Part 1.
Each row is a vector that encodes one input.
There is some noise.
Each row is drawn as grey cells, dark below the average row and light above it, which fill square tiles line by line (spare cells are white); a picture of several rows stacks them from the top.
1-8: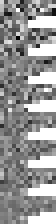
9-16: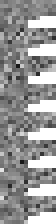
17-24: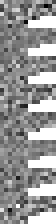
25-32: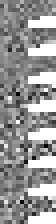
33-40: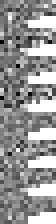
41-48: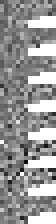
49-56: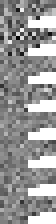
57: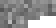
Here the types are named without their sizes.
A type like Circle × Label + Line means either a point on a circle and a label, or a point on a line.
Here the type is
Bool × Bool × Bool × Bool + Unit.
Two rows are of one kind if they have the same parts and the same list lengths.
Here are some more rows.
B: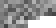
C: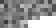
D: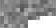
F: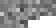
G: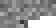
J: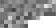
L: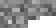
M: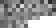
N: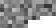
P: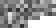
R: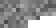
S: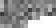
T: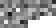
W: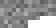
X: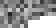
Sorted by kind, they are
B, C, D, F, G, J, L, M, N, P, R, T, W, X
S

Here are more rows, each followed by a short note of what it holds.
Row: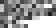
four true/false values
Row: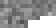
four true/false values
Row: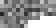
a fixed value
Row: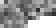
a fixed value
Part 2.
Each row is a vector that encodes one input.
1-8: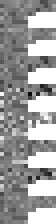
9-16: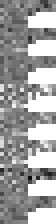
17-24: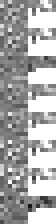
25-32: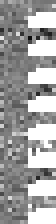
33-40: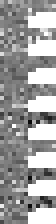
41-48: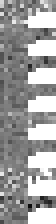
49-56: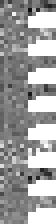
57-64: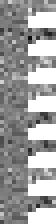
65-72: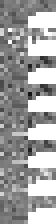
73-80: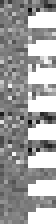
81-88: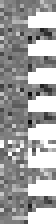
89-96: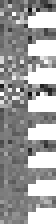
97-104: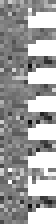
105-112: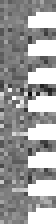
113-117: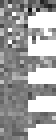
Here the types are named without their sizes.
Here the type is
Line.
